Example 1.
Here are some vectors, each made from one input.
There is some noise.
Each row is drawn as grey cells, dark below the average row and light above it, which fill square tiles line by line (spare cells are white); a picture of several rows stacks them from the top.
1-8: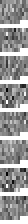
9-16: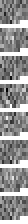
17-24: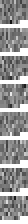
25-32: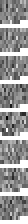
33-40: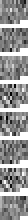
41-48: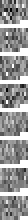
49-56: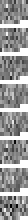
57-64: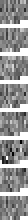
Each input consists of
a point on a 5-point line and a true/false value.
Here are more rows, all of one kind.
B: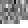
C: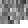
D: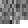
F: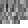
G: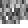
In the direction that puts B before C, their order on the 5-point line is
B, F, G, C, D.
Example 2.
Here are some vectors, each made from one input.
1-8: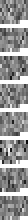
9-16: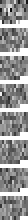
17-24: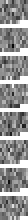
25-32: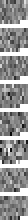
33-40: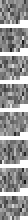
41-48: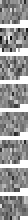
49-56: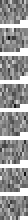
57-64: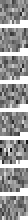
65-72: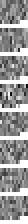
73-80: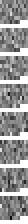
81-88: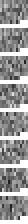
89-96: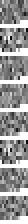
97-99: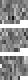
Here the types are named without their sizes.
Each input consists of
a list of points on a line.
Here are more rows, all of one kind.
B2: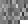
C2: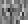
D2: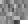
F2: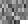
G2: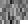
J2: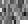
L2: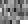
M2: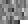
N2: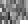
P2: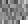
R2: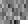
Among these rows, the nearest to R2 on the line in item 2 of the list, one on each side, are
D2 and G2.
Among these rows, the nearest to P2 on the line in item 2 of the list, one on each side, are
C2 and D2.
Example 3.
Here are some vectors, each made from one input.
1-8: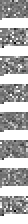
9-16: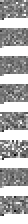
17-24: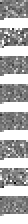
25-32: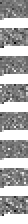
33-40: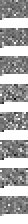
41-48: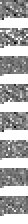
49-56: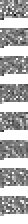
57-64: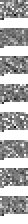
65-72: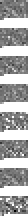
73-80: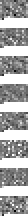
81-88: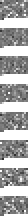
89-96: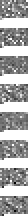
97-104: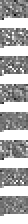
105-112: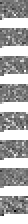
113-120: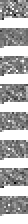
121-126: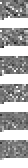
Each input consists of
either a point on a 9-point circle, or a point on an 11-point circle, or a fixed value.
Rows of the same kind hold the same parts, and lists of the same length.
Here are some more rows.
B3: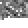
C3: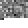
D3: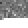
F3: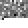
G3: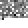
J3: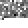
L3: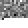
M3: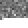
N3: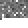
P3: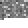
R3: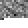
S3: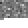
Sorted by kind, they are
B3, C3, G3, R3
D3, M3, N3, P3, S3
F3, J3, L3

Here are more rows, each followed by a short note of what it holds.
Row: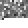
a fixed value
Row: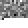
a fixed value
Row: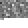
a point on an 11-point circle
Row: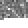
a point on an 11-point circle
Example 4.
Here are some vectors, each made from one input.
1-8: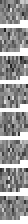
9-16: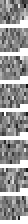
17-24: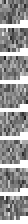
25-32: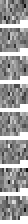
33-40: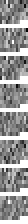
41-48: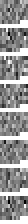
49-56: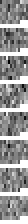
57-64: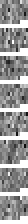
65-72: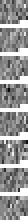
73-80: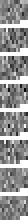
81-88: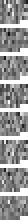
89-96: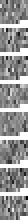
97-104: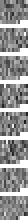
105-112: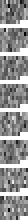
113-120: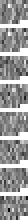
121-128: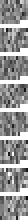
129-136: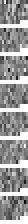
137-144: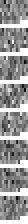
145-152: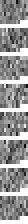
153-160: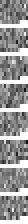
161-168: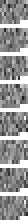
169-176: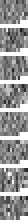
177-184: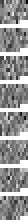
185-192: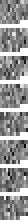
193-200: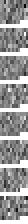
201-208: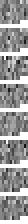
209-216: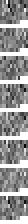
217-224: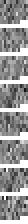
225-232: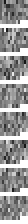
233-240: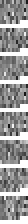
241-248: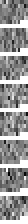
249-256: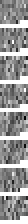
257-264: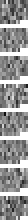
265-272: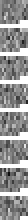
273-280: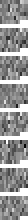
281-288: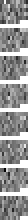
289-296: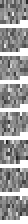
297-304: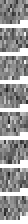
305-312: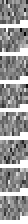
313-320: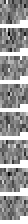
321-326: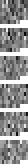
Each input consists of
a point on a 5-point line and a node of an 11-node tree.
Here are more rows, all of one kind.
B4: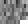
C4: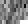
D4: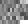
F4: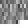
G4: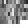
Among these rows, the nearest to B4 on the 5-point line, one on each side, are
C4 and D4.
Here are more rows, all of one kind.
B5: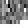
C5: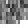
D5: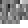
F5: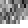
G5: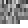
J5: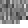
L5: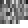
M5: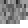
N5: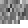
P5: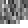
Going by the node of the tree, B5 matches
D5 and L5.
